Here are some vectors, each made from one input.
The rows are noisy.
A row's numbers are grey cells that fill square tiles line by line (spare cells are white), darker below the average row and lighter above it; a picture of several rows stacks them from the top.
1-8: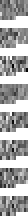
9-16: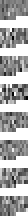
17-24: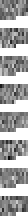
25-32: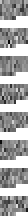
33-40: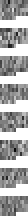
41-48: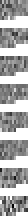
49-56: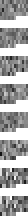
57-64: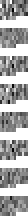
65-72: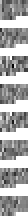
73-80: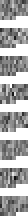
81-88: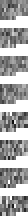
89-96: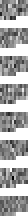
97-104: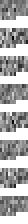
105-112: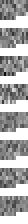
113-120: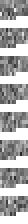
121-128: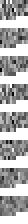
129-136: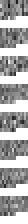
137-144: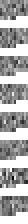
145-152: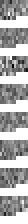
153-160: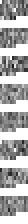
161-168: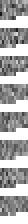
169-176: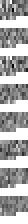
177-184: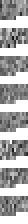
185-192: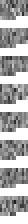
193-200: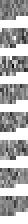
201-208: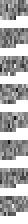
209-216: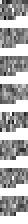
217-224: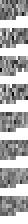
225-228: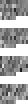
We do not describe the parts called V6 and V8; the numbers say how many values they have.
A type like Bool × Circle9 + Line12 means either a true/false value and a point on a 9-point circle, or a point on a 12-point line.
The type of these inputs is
(Bool × V6 + Label7) × V8 + Line4.
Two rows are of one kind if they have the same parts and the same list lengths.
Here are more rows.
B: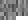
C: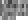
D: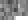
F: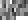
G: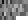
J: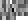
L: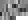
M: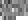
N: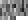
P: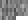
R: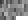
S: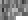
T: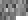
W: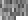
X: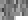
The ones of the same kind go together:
B, C, D, L, N, T, X
F, J
G, M, P, R, S, W

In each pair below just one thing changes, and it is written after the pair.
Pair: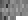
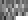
the value of V6
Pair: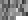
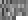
the true/false value
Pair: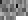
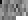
the value of V6
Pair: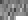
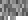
the value of V6
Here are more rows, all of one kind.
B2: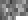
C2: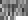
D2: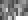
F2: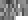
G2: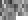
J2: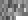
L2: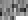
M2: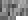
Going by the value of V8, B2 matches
C2 and D2.
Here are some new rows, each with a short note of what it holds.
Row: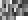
a point on a 4-point line
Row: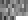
a true/false value, a value of V6 and a value of V8
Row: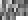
a point on a 4-point line
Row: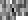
a point on a 4-point line
